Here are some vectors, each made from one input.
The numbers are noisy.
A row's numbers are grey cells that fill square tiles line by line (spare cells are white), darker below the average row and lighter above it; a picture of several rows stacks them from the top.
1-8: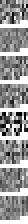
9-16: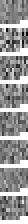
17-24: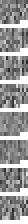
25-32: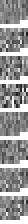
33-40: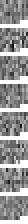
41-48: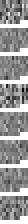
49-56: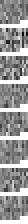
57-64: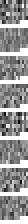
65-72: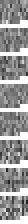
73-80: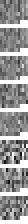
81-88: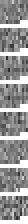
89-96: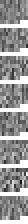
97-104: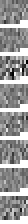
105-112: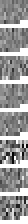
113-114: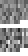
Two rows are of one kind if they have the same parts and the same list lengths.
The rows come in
3 kinds.
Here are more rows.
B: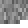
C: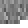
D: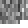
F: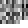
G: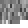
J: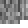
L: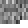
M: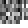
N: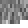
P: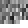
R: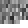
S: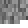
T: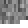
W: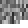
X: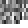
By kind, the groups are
B, C, L, X
D, G, J, M, N, P, R, S, T, W
F

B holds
a point on a 7-point line and a node of an 8-node tree.
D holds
a node of a 7-node tree.
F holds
a point on a 7-point line.
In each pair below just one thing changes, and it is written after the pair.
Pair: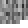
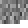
the node of the tree
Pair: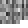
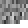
the node of the tree
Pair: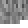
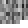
the node of the tree
